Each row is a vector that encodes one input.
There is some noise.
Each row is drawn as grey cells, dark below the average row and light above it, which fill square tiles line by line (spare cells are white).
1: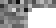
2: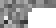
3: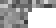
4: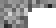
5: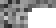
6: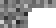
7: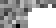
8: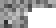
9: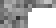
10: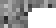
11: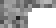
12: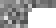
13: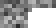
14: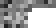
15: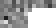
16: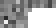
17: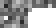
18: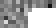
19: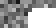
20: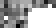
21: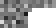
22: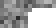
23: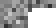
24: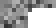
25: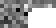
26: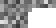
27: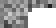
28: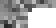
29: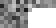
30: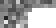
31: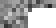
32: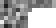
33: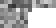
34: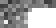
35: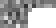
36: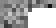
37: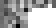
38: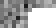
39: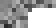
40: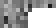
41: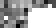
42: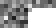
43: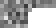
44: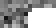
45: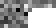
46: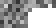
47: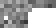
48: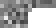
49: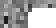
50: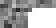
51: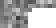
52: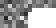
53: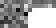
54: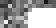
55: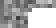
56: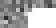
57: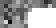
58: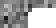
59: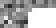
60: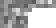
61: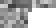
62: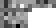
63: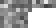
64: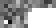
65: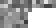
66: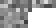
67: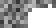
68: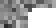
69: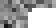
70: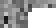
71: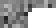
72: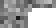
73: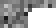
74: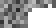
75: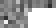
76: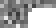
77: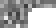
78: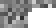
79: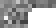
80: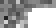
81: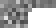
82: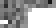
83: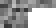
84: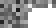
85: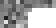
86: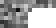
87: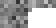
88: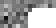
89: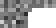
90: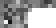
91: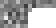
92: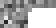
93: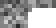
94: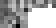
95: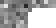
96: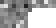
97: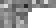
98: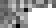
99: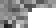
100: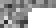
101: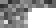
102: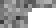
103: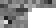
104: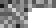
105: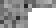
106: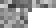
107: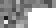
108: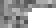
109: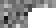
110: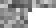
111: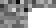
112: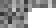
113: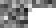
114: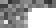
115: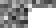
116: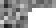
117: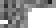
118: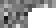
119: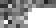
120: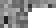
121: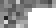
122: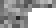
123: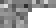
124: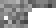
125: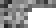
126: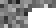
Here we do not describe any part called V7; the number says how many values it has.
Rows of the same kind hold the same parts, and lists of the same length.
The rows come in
2 kinds.
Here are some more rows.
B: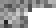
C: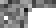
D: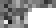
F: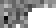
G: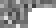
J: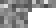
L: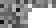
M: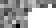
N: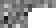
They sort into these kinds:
B, F, G, J, N
C, D, L, M

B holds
one of 6 labels and a point on an 8-point line.
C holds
one of 6 labels and a value of V7.
